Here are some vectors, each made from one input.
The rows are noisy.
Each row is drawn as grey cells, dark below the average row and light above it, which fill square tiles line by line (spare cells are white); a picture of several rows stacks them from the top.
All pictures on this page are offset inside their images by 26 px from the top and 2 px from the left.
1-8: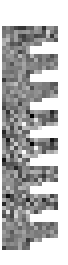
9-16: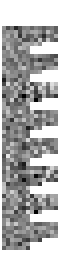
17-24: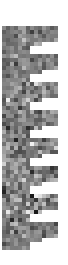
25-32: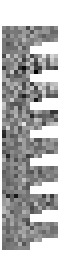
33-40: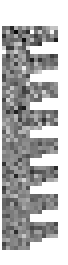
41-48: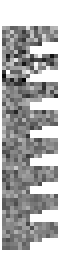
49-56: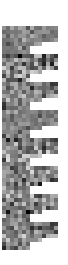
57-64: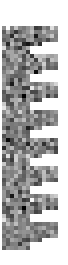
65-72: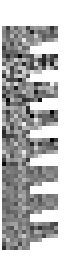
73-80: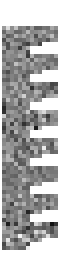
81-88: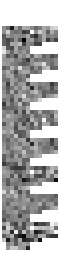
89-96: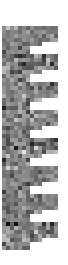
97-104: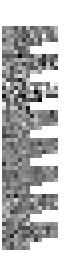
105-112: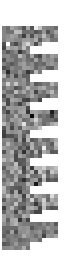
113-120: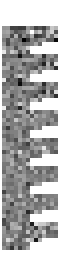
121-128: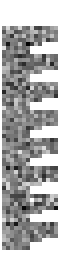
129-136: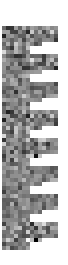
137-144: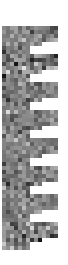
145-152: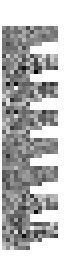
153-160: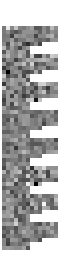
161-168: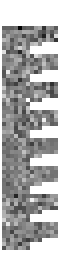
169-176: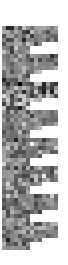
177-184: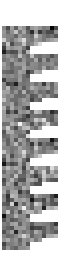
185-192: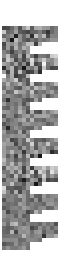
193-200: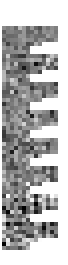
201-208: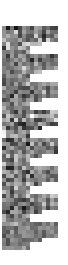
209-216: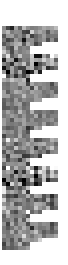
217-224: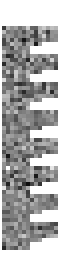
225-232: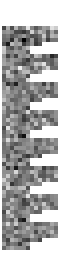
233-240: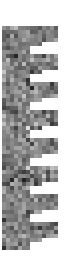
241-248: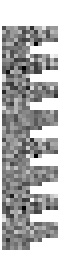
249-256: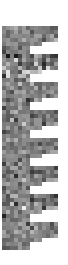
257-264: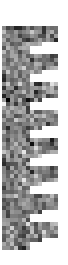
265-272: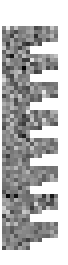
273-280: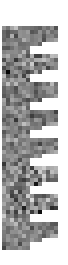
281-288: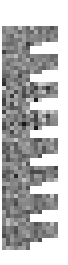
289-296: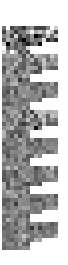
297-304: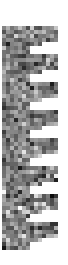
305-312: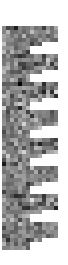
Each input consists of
either a point on a 17-point line, or three true/false values.
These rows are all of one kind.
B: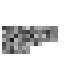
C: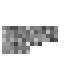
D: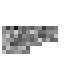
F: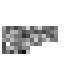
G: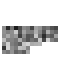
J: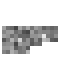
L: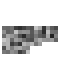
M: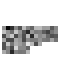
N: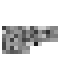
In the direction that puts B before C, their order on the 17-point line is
M, B, N, F, J, C, D, G, L.
